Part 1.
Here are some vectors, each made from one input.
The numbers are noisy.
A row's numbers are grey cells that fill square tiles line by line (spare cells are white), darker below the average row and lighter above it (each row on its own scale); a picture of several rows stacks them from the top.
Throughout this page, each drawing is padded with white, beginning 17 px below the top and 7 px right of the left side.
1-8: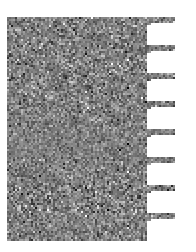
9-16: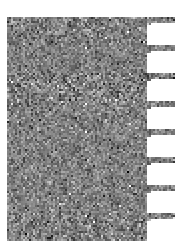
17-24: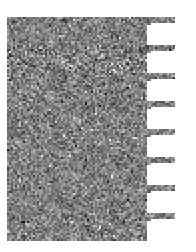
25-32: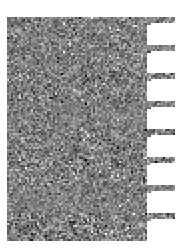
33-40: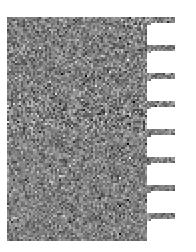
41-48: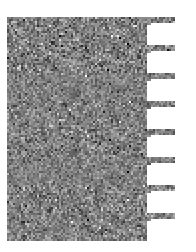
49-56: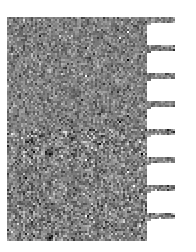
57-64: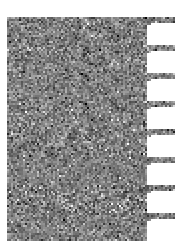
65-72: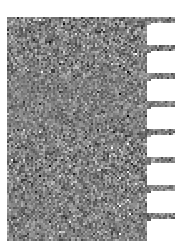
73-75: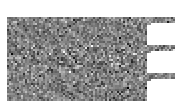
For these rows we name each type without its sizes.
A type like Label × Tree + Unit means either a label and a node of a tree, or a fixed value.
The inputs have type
Bool × Bool × Bool × (Tree + Unit).
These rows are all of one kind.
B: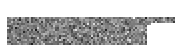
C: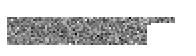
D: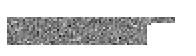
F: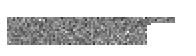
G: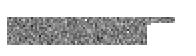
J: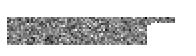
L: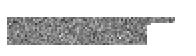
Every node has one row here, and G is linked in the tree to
C and D.
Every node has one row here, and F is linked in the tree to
B and D.
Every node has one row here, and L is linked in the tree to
D and J.
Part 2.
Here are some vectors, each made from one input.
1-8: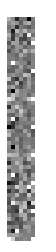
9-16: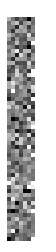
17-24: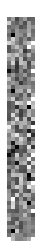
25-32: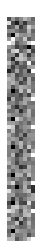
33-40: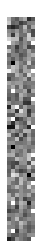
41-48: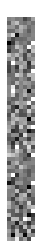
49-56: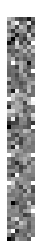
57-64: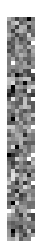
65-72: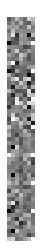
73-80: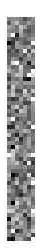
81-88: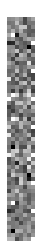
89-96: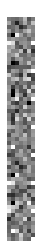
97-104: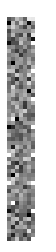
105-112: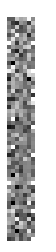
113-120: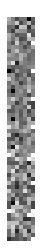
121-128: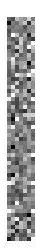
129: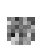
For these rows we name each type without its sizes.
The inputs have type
Bool × Bool × Bool + Tree.
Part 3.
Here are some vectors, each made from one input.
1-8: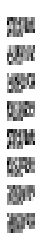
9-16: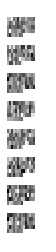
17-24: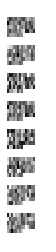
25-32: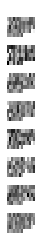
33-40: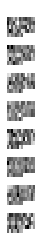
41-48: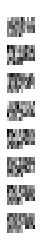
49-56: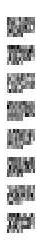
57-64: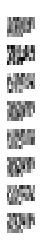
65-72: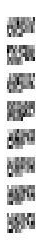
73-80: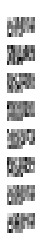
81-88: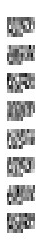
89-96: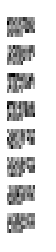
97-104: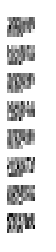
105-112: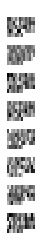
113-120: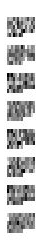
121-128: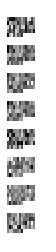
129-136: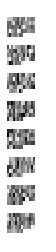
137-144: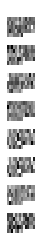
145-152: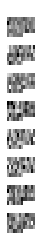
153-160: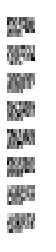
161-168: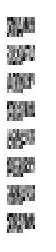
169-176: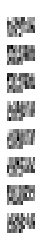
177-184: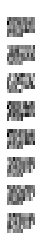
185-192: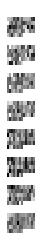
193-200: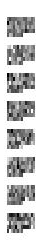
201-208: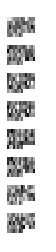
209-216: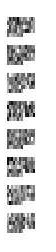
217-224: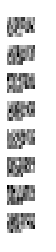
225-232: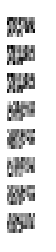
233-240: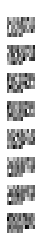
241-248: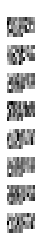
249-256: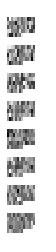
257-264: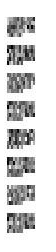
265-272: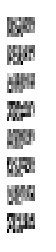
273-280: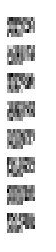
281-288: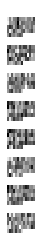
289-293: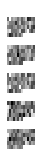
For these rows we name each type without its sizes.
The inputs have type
Bool × Bool × Bool + Circle.
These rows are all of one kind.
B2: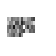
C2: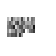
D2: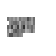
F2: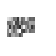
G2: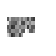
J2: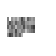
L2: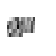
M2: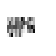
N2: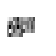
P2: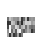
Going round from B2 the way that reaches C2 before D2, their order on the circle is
B2, M2, C2, J2, F2, P2, N2, L2, D2, G2.
